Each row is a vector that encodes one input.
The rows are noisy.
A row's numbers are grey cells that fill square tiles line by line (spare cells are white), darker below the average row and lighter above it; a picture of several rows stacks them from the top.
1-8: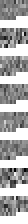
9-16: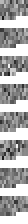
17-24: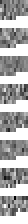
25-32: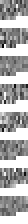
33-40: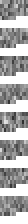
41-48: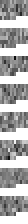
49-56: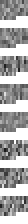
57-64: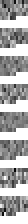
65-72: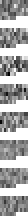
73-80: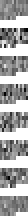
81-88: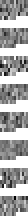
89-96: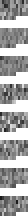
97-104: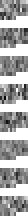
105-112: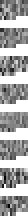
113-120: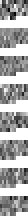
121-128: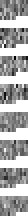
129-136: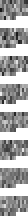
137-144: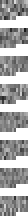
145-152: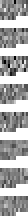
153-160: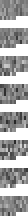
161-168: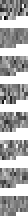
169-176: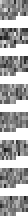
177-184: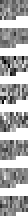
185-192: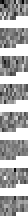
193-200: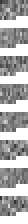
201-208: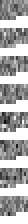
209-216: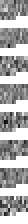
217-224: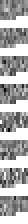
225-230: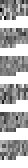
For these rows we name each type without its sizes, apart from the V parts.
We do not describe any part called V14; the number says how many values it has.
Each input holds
either a node of a tree, or a true/false value and a value of V14.
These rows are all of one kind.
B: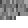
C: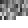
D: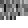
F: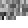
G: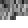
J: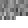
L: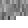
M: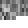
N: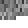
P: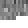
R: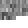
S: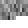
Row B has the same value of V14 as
D and F.
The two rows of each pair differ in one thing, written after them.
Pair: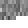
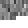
the value of V14
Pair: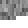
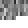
the true/false value
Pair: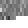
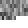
the true/false value
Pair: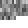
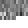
the true/false value
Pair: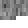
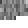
the true/false value
